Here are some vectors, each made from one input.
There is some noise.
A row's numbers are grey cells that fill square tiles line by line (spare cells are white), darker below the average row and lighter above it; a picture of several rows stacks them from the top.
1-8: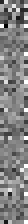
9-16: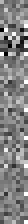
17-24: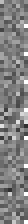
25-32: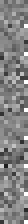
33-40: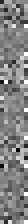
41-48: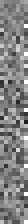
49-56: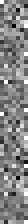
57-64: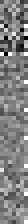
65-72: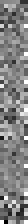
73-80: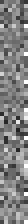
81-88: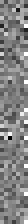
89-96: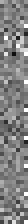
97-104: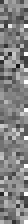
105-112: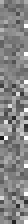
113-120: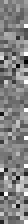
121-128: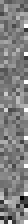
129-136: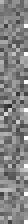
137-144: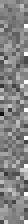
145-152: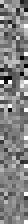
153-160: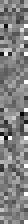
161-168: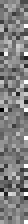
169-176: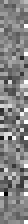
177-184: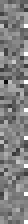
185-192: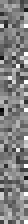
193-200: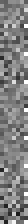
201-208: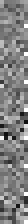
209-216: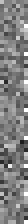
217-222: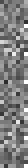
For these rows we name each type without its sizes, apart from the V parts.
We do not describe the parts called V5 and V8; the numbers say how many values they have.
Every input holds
either a value of V5 and a value of V8, or a list of points on a line.
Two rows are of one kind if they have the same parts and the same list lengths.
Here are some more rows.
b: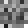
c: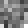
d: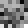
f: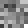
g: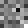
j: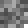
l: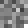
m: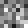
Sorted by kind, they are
b, d
c, l, m
f
g
j

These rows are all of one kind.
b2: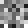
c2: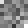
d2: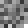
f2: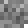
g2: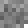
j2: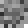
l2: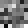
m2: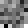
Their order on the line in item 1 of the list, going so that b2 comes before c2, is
b2, f2, g2, j2, c2, m2, d2, l2.
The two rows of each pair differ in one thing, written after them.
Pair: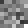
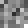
the value of V5
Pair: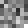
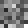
the value of V5
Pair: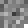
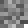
the value of V5
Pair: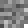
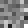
the value of V5
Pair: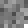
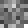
the value of V8
